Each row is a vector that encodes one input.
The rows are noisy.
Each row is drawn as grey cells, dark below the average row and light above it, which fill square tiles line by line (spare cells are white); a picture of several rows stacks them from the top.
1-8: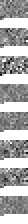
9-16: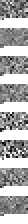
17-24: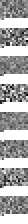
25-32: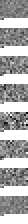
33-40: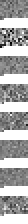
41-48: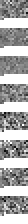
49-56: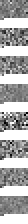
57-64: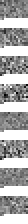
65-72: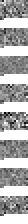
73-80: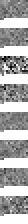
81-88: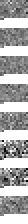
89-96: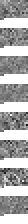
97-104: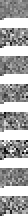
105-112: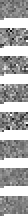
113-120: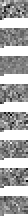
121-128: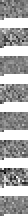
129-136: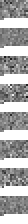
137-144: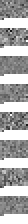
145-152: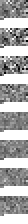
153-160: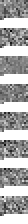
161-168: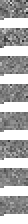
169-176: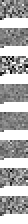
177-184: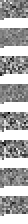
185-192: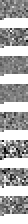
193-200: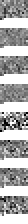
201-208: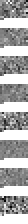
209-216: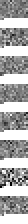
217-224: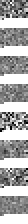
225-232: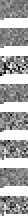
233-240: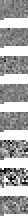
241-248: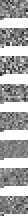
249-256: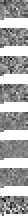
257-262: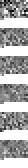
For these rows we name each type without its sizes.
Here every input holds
a list of points on a line.
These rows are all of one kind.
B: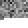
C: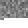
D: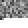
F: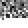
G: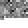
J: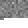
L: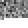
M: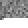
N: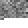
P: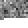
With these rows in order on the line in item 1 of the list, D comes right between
J and P.
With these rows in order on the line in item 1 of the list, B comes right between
J and L.
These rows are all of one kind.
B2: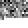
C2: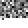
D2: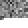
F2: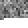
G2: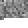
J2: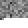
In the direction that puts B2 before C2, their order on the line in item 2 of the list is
G2, F2, B2, D2, C2, J2.
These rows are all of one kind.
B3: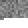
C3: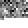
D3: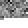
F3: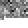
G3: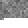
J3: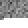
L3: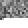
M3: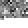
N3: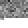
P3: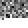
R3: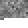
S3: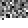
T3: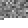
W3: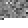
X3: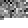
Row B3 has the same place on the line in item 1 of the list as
C3, P3, S3 and X3.
